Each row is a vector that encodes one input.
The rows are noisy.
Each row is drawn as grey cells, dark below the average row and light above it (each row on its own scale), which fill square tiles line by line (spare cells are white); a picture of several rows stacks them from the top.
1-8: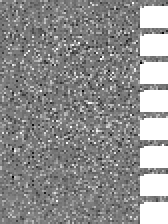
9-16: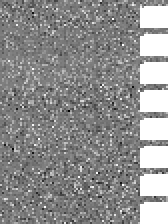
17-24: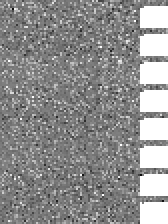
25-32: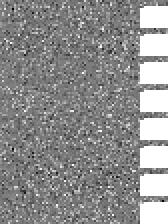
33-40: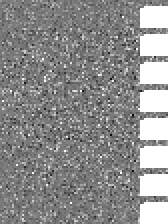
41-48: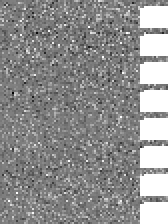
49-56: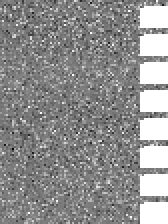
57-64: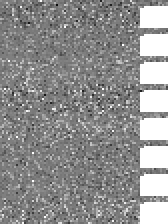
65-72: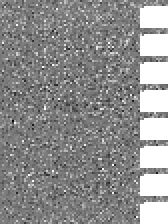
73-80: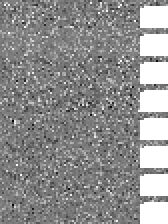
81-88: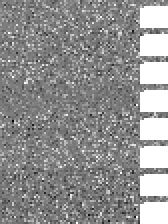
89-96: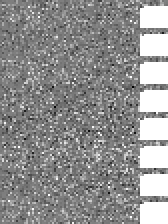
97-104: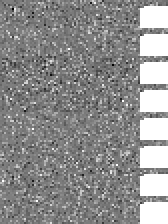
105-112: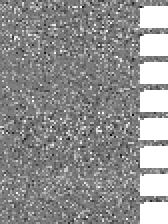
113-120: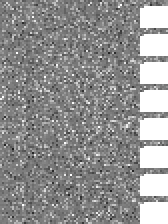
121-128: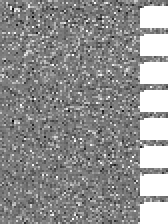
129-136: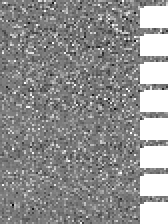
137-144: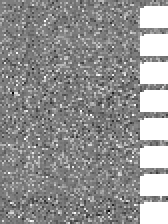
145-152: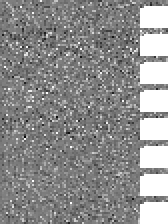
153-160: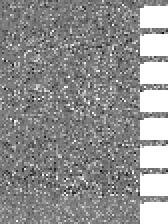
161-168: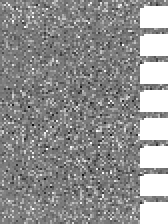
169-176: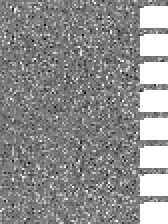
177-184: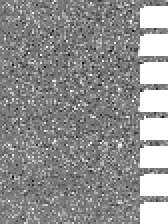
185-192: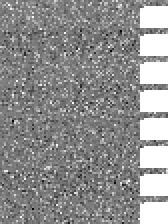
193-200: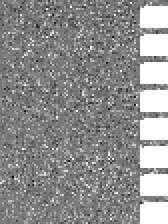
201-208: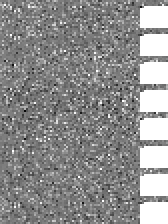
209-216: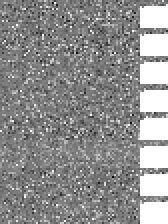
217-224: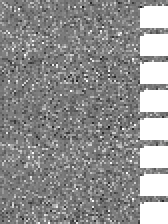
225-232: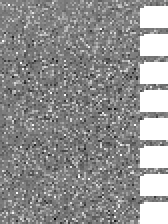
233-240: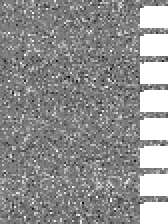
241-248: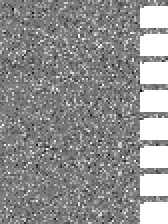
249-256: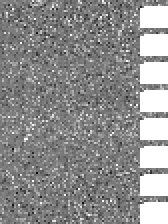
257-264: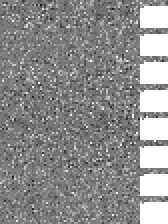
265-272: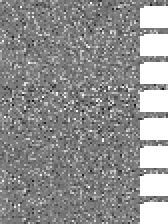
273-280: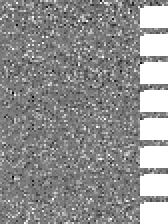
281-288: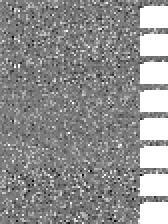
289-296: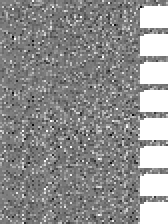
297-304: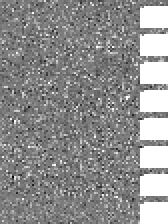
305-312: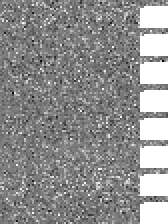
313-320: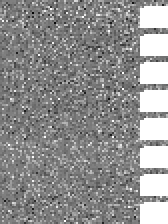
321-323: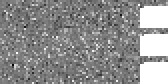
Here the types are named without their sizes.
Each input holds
a point on a line, together with either a point on a circle, or a point on a line.
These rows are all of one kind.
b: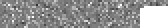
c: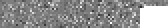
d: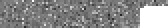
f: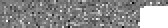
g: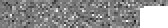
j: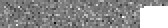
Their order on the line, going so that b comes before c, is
f, j, b, d, g, c.
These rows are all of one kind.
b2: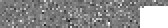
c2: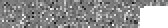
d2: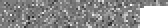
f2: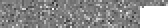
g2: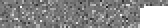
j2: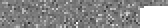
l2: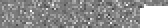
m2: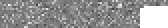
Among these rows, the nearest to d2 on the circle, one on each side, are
c2 and l2.
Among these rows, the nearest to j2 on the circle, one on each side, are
f2 and g2.
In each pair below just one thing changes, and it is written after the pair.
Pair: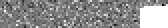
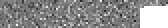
the place on the line
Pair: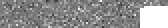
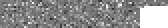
the place on the circle
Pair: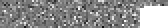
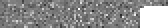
the place on the line
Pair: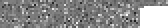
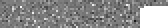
the place on the circle
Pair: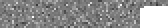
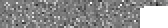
the place on the circle
